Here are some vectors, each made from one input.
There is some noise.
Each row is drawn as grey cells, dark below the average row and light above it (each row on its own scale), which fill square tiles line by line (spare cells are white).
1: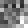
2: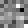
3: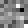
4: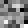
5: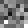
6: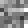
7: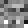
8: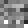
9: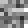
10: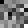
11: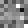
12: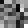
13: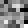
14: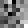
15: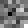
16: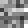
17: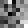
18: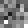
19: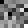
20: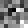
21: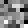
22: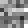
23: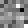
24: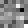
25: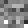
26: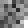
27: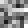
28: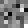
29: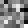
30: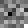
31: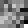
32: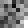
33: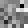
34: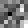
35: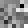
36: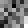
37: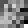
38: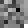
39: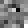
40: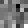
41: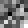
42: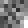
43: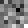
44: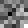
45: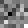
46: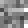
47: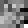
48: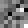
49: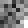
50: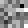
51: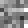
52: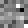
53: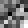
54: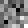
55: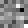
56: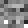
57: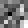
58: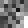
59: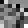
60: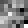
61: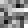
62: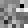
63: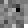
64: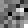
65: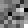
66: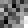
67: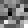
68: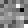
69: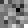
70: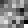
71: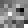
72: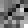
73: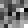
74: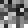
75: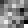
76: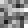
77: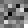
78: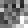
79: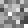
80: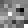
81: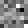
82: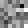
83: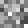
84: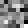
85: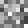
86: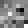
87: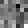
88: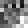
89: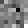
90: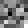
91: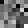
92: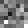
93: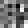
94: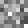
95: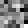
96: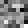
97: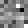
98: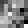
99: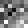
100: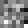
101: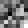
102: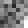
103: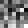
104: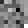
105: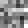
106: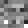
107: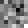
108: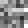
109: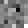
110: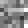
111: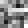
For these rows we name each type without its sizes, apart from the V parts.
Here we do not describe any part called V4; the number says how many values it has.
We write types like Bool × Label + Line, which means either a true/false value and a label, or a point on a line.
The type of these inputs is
(Bool × V4 + Unit) × List(Line).
